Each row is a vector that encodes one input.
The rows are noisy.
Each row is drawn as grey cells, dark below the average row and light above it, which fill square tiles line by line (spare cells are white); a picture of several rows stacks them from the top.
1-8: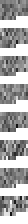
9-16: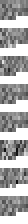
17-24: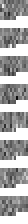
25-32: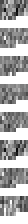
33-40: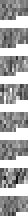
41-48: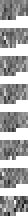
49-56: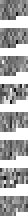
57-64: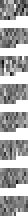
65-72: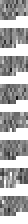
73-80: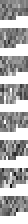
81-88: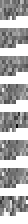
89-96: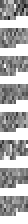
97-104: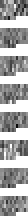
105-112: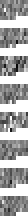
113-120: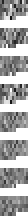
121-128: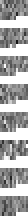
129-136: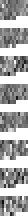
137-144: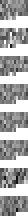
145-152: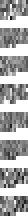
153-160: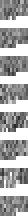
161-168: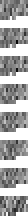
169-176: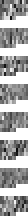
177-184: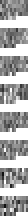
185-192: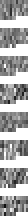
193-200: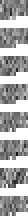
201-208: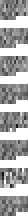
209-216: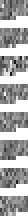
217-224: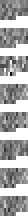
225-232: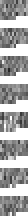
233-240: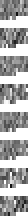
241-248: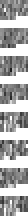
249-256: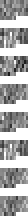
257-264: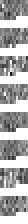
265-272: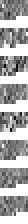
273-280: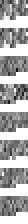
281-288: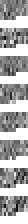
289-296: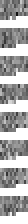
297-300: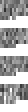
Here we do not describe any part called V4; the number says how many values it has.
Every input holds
either one of 5 labels and a true/false value, or a point on a 10-point line and a value of V4.
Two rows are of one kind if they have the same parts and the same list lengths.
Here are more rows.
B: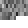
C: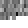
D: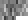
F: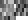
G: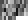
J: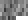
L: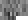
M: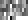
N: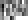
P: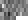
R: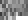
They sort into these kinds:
B, C, D, J, L, P, R
F, G, M, N

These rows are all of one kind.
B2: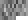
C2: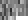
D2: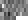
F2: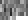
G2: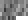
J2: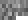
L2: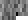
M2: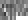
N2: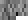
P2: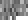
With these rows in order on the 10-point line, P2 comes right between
D2 and G2.
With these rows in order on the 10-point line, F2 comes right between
C2 and G2.
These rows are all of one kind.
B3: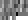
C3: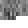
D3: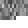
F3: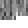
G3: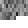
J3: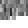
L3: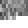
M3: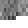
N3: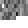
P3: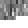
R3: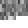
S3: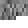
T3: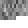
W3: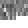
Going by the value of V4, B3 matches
J3, L3 and R3.
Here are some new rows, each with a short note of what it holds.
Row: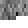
a point on a 10-point line and a value of V4
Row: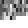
one of 5 labels and a true/false value
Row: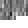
a point on a 10-point line and a value of V4
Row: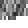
one of 5 labels and a true/false value
